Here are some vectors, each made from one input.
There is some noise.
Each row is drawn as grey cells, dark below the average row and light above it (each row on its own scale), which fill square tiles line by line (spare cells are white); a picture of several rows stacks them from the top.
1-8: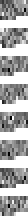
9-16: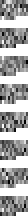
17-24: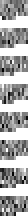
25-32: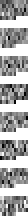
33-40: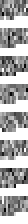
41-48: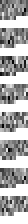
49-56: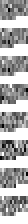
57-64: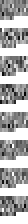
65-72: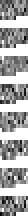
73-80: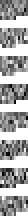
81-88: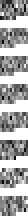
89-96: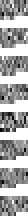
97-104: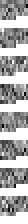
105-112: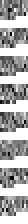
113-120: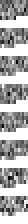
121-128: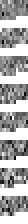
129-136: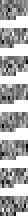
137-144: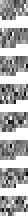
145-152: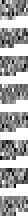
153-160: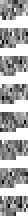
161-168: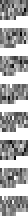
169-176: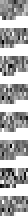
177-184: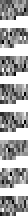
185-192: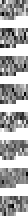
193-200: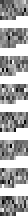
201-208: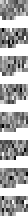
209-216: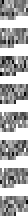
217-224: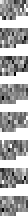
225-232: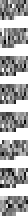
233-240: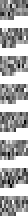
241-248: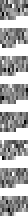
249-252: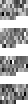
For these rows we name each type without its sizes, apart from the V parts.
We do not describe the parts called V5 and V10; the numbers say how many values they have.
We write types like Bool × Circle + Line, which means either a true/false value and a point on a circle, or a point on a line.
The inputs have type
(Bool × V5 + Line) × V10 + Tree.
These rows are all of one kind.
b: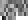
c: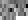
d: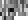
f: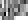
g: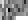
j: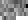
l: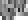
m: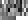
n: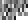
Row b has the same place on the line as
c and j.
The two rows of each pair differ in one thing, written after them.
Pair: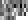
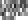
the place on the line
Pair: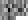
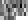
the value of V10
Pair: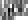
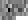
the value of V10
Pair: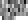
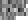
the place on the line
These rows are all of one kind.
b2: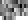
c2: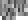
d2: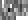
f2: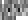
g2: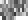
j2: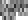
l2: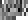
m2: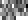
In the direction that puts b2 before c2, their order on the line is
l2, d2, b2, m2, c2, j2, g2, f2.
